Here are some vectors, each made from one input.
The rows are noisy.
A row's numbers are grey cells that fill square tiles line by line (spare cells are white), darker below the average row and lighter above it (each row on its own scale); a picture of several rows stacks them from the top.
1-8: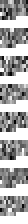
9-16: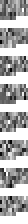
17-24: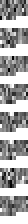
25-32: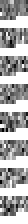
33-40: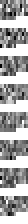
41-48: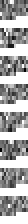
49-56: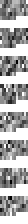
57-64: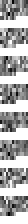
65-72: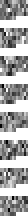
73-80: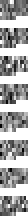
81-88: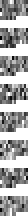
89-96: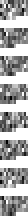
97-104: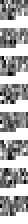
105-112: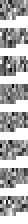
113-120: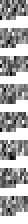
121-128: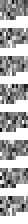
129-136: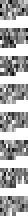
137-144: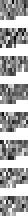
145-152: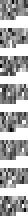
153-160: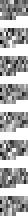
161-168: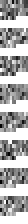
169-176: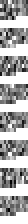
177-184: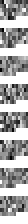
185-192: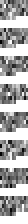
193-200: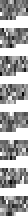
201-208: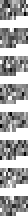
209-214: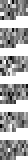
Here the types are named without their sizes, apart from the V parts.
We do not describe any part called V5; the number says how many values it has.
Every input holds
either a point on a line, or a true/false value and a value of V5.
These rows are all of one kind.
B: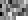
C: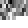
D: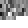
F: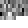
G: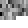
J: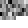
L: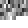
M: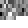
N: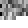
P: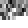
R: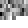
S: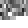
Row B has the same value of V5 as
G, J and N.
